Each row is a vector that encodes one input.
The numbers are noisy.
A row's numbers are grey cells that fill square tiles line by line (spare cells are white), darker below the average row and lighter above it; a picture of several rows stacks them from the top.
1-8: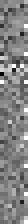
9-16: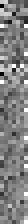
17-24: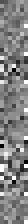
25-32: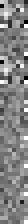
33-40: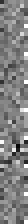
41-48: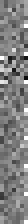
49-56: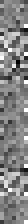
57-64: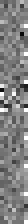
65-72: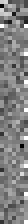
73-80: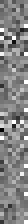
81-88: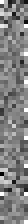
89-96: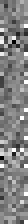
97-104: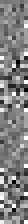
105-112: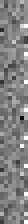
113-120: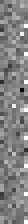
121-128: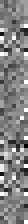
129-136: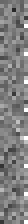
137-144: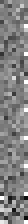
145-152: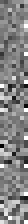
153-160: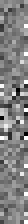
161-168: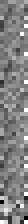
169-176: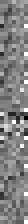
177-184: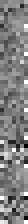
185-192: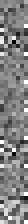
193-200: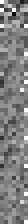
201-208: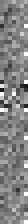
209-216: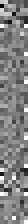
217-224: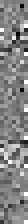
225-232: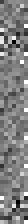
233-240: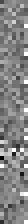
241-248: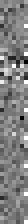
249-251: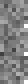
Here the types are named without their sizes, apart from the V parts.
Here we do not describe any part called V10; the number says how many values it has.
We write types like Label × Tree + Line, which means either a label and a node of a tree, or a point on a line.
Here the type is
(Bool × Bool × Bool × Bool + Unit) × Tree + V10.
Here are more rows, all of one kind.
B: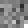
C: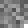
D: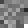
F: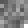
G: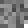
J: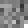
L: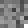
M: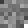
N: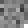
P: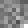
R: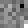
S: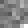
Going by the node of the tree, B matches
J, L, N and R.
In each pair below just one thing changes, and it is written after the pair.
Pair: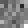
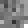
one of the four true/false values
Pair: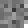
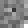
one of the four true/false values
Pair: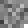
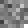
one of the four true/false values
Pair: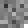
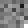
the node of the tree
